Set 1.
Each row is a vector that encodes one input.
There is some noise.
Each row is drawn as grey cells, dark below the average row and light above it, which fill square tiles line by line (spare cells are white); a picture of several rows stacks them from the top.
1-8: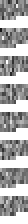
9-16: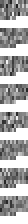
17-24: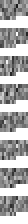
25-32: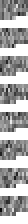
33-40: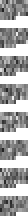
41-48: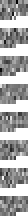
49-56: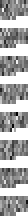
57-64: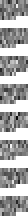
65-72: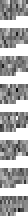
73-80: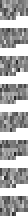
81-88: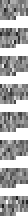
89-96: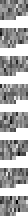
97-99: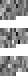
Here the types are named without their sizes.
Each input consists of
a point on a line and four true/false values.
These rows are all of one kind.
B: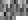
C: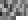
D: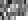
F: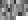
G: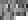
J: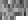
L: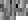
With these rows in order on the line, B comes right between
F and L.
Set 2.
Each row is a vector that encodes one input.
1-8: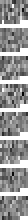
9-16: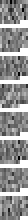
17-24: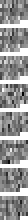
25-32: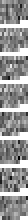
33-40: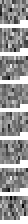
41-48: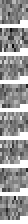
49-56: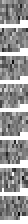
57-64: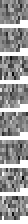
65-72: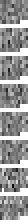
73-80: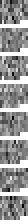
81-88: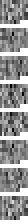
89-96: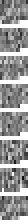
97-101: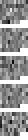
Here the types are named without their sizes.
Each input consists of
either a point on a line, or a node of a tree.
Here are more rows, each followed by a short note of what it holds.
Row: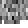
a point on a line
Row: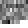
a node of a tree
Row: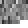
a node of a tree
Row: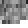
a node of a tree
